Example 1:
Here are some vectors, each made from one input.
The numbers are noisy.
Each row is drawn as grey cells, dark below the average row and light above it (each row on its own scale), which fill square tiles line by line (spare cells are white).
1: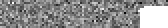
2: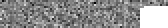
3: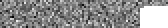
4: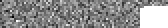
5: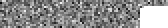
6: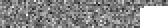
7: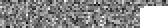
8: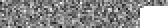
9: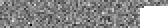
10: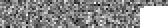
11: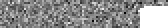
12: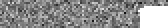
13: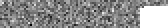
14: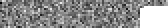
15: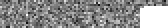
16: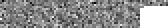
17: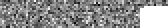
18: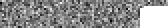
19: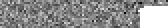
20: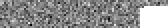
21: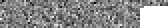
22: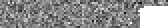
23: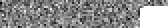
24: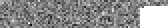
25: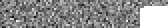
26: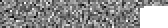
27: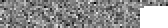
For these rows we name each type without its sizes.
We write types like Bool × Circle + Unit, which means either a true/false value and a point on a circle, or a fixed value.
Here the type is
Label.
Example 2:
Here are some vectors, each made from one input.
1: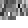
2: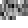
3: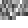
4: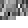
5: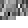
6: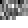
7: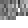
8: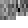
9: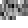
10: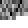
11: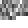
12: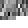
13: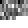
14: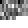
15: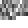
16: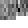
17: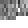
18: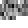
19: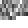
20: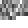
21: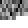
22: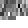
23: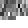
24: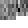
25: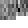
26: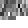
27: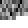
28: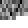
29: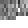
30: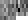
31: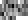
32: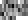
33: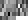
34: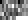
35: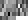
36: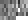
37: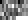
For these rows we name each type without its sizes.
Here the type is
Bool × Bool × Bool.
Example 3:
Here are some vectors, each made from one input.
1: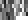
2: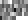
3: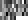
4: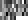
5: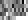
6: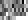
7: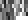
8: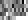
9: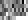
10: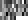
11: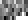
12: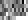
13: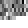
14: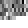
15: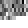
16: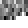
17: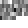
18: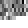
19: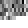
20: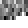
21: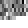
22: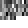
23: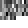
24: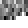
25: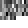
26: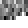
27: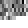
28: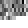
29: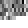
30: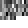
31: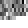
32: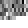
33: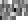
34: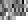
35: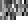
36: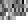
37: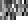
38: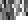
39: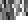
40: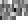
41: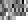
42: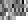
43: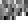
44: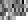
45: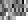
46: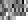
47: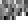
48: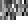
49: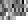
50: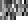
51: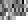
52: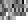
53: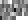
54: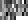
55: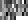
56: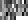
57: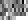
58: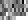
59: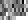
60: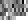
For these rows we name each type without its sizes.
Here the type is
Line.
